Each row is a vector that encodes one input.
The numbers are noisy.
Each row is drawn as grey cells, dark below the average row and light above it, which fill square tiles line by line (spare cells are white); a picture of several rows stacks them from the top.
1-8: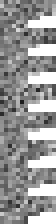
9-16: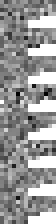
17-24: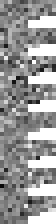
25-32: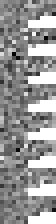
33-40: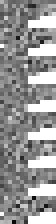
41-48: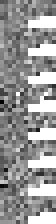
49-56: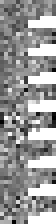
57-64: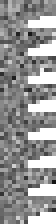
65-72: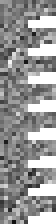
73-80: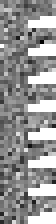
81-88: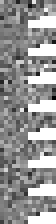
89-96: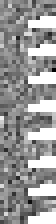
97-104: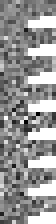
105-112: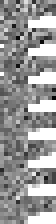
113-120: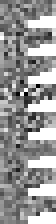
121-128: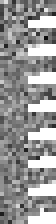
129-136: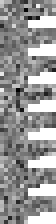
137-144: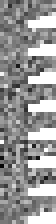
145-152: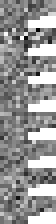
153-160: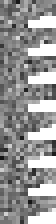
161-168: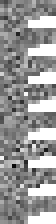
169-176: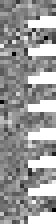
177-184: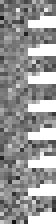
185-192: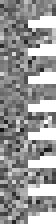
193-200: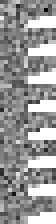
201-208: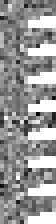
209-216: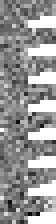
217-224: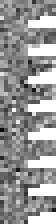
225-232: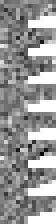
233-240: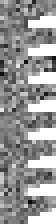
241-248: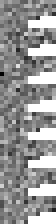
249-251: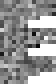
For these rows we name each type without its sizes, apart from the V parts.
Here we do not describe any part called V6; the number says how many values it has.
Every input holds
a list of items, each a true/false value and a value of V6.
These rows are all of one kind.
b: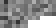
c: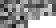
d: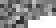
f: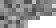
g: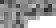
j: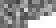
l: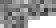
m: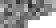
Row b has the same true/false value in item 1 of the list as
f and g.
